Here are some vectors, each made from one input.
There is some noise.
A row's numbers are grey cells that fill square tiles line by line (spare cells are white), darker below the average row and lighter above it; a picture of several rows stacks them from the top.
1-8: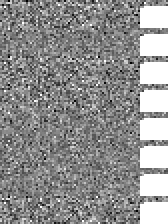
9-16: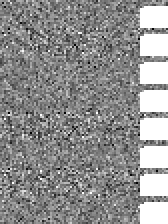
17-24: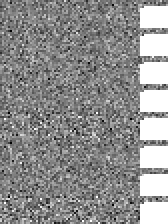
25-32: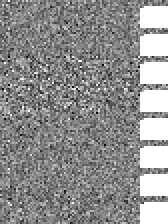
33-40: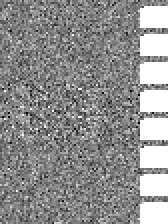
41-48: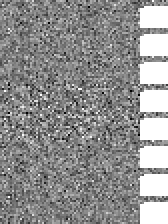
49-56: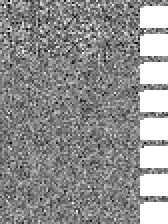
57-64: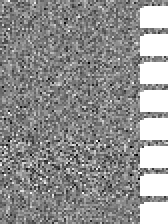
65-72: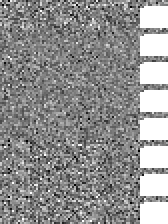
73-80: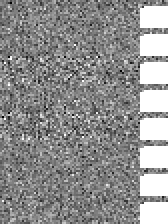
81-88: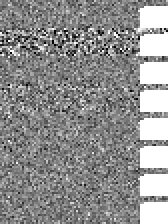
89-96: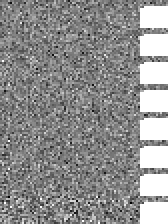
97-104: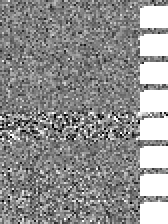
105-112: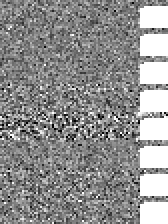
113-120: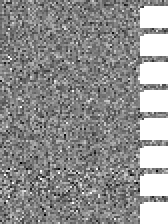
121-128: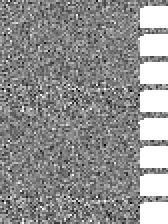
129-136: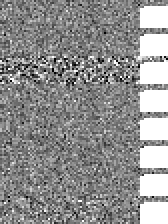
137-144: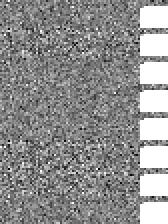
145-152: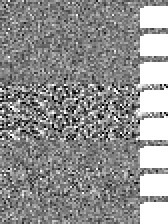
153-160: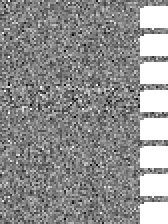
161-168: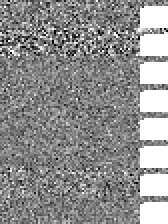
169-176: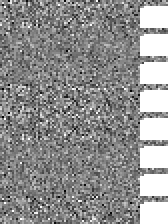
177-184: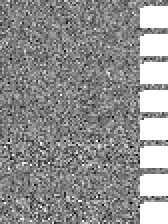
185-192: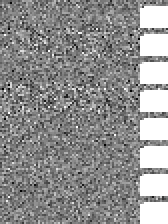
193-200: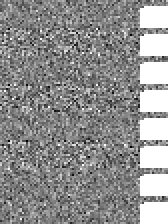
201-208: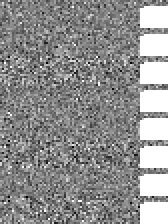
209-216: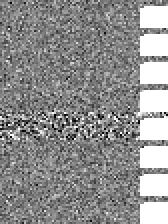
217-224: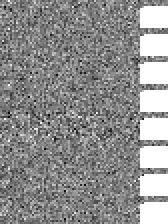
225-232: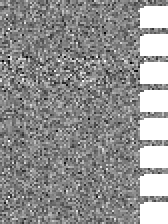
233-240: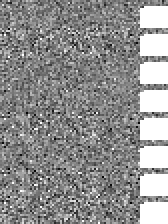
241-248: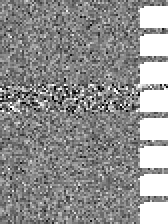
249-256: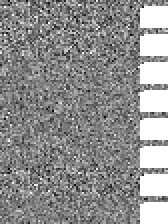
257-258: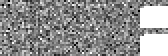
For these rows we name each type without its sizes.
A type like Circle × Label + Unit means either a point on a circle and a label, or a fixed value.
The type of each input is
List(Line × (Line × Line + Unit)).
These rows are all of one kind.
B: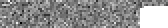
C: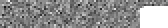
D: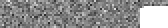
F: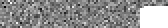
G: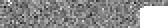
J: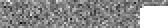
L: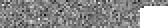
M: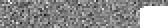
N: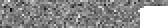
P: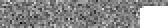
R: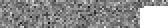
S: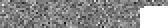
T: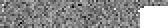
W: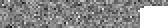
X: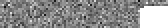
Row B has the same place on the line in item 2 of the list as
L, M, R and S.
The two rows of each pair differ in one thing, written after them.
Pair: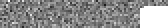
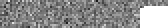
the place on the line in item 1 of the list
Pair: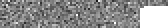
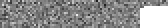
the place on the line in item 1 of the list
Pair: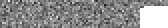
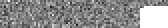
the place on the line in item 1 of the list
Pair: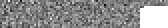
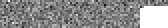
the place on the line in item 1 of the list
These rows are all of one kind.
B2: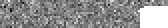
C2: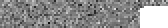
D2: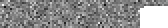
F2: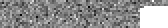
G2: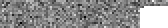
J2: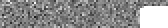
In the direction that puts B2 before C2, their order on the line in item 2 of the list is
F2, B2, G2, C2, J2, D2.
